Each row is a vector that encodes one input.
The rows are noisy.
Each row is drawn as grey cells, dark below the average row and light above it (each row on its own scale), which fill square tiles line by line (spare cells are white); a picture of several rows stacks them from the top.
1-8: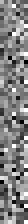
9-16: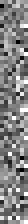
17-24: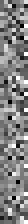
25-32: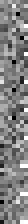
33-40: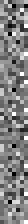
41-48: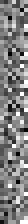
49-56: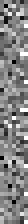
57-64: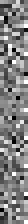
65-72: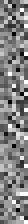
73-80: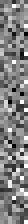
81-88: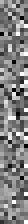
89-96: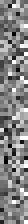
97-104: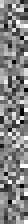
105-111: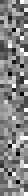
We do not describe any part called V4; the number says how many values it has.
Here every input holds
either a point on a 5-point line, or a true/false value and a value of V4.
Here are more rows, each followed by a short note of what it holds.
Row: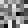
a true/false value and a value of V4
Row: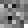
a point on a 5-point line
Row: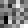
a true/false value and a value of V4
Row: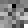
a point on a 5-point line
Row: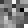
a point on a 5-point line
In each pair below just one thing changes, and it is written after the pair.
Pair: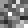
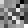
the true/false value
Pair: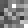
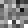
the true/false value
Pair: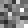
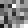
the value of V4
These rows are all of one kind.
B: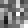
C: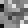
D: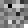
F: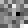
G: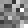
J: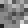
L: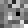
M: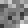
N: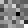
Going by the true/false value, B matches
D, G and L.
